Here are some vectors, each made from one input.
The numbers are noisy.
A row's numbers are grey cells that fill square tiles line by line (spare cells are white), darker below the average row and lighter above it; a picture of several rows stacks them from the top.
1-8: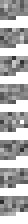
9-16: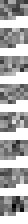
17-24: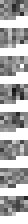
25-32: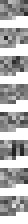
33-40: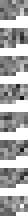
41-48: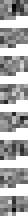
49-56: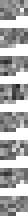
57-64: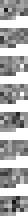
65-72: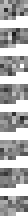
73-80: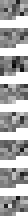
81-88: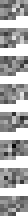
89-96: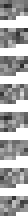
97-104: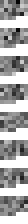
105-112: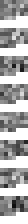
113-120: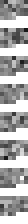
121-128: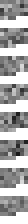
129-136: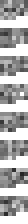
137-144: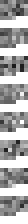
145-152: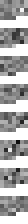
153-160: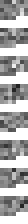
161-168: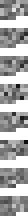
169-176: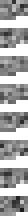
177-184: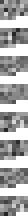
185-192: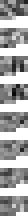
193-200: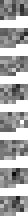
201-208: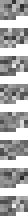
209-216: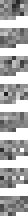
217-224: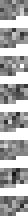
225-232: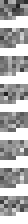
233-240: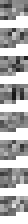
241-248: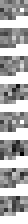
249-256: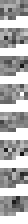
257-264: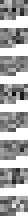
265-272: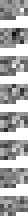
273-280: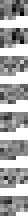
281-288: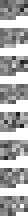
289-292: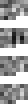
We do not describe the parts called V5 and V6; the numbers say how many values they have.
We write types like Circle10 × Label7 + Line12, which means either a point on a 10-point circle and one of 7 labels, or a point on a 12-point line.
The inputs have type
Bool × Bool × Bool × Bool + (Line7 + V6) × V5.
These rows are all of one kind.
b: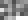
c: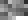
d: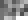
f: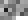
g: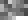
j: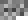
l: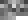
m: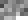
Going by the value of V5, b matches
d and m.
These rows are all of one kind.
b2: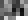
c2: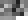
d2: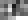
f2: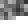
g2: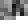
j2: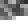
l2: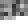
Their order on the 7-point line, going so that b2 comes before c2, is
d2, f2, g2, j2, l2, b2, c2.
